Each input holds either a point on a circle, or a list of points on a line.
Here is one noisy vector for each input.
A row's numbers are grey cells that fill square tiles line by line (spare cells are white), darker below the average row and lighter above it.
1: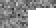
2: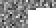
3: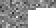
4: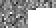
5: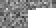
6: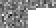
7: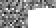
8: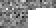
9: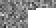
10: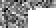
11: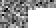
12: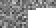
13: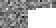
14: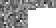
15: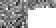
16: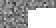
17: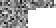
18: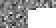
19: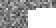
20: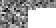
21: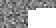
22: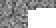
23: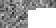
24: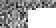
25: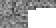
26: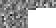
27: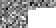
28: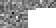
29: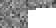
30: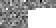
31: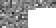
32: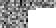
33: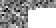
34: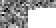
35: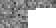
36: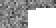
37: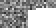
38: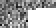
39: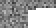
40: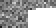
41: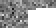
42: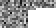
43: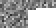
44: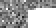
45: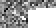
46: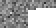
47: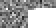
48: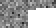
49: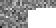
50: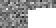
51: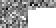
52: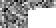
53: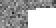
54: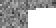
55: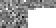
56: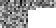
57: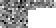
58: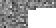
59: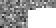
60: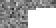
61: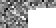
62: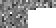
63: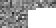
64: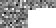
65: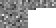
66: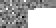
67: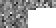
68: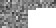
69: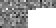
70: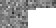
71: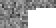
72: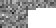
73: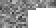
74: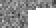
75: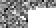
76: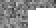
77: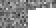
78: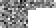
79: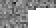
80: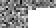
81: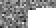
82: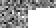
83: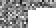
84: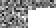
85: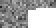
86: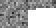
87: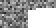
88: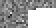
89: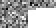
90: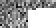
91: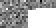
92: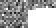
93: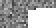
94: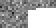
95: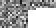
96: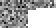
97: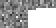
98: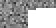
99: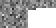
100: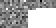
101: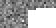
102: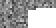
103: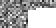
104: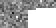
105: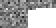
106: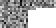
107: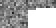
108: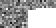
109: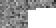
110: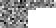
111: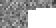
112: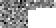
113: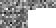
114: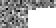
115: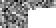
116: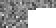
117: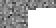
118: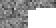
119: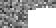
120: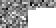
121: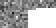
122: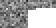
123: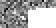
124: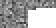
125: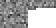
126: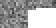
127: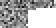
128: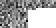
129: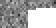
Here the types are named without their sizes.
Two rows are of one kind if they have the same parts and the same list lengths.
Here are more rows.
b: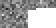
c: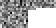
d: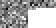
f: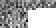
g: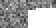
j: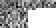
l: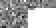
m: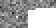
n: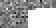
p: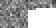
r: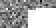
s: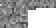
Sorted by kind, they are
b, m
c, d
f, j
g, l, n, p, r, s

